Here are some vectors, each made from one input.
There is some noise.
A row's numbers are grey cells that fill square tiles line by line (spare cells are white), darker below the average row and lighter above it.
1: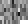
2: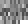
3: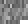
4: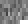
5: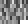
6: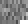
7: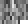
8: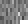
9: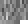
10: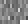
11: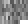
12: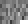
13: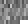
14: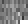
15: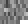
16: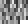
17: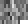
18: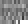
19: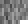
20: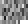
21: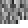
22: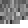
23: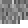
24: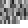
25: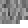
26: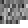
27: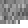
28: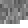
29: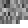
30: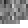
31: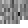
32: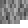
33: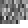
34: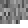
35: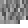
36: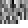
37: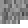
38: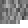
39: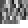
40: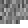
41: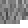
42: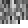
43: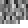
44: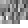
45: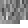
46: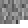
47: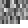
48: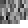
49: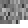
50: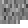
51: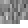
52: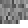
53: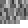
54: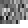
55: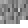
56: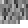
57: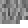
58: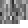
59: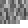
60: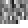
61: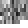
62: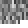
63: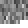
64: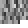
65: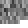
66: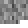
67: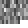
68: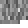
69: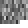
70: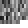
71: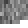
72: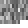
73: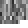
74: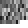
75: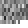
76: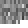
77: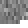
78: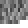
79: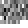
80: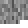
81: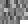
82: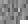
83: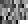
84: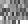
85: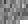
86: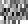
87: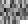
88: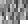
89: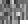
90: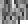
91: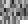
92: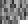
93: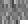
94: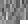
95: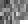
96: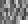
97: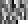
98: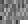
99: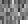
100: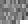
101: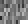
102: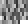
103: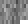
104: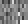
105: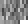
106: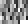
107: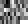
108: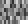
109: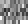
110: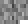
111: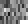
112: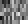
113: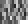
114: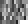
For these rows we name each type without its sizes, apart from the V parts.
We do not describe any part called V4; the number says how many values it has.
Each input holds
a point on a line, together with either a point on a line and a true/false value, or a value of V4.
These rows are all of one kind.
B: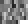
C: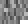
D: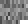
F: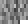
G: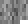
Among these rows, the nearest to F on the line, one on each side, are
D and G.
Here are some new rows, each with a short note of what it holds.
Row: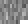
a point on a line and a value of V4
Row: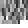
a point on a line and a value of V4
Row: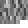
a point on each of two lines and a true/false value
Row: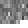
a point on each of two lines and a true/false value
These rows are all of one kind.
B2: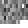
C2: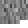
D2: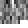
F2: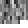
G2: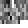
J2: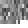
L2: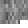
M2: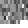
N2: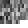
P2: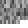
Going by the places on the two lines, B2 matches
C2 and D2.
